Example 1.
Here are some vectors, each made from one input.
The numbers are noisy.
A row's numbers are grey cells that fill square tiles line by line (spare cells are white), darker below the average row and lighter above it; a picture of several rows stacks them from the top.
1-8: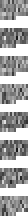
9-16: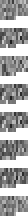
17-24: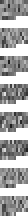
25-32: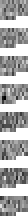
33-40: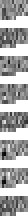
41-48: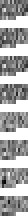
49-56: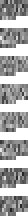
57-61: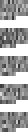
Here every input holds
either a point on a 4-point line, or a point on a 9-point line.
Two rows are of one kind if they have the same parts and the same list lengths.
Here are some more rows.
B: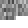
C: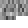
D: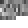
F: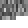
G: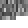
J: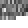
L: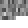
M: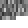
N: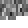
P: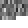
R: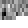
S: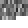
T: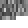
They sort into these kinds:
B, C, D, L, R
F, G, J, M, N, P, S, T

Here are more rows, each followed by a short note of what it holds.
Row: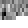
a point on a 9-point line
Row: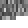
a point on a 4-point line
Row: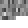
a point on a 9-point line
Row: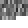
a point on a 4-point line
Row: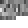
a point on a 9-point line
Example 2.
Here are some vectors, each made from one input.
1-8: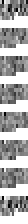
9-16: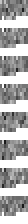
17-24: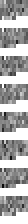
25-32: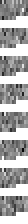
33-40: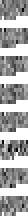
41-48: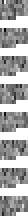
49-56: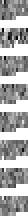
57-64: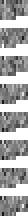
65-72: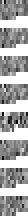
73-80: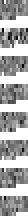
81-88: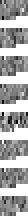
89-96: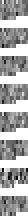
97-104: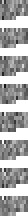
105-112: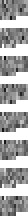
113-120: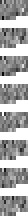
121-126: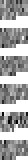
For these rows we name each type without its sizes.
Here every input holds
either a point on a circle and a true/false value, or a fixed value.
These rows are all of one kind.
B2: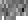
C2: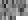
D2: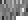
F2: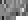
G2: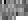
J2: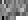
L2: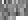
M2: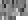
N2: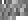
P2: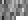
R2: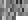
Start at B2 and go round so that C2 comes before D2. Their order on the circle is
B2, G2, M2, C2, P2, D2, F2, J2, R2, N2, L2.
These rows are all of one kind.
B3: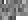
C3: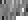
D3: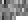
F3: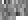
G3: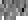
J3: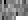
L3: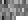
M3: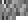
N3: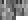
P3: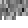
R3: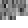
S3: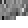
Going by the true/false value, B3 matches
G3, N3, P3 and R3.
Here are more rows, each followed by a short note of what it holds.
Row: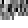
a fixed value
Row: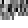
a fixed value
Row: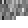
a point on a circle and a true/false value
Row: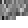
a point on a circle and a true/false value
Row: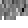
a point on a circle and a true/false value
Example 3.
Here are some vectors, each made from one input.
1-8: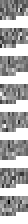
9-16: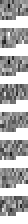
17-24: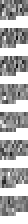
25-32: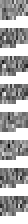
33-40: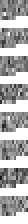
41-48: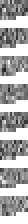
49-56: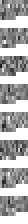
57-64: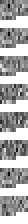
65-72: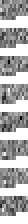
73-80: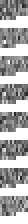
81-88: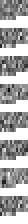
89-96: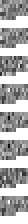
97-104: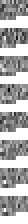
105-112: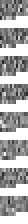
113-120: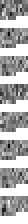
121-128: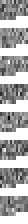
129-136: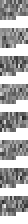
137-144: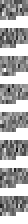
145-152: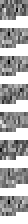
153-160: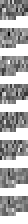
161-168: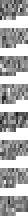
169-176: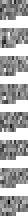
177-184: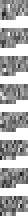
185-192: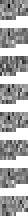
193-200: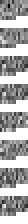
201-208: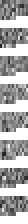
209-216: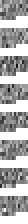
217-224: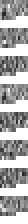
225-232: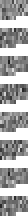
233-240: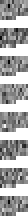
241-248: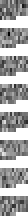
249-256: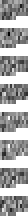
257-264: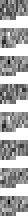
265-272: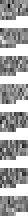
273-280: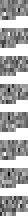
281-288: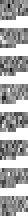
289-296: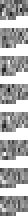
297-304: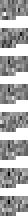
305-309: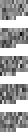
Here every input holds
either a point on an 11-point circle, or a point on a 13-point circle.
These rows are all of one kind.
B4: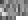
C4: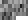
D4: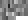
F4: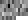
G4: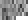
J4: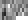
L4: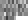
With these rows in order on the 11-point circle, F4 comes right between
B4 and D4.
